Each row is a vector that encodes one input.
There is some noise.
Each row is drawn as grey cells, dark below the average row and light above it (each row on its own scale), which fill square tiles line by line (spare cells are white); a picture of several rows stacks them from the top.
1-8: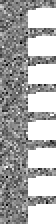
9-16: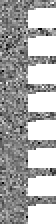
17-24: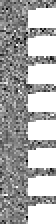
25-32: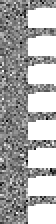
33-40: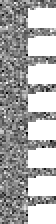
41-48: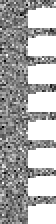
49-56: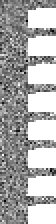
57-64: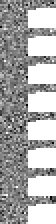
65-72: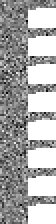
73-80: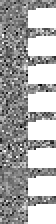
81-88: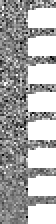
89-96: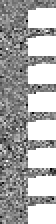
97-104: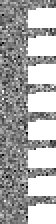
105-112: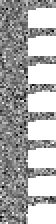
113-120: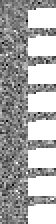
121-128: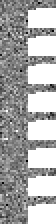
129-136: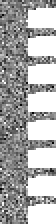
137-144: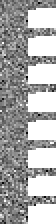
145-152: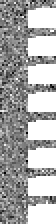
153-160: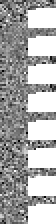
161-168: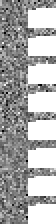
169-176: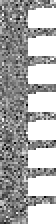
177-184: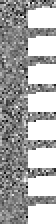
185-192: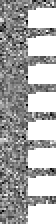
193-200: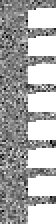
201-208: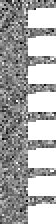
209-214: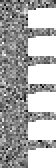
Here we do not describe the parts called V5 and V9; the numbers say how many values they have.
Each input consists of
a true/false value and a value of V5, together with either a point on a 7-point line, or a value of V9.
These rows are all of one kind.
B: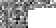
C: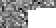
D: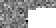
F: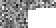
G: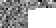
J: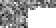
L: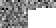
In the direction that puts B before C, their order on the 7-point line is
D, F, L, B, G, J, C.
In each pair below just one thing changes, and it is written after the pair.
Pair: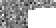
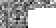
the place on the 7-point line
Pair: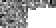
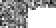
the true/false value
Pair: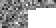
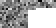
the true/false value
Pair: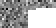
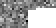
the value of V5
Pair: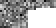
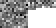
the true/false value
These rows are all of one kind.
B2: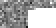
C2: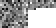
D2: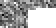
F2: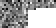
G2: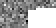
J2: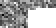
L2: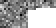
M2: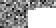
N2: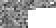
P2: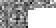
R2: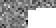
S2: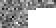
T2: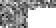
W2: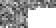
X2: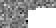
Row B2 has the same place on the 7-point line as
D2, J2, N2 and S2.
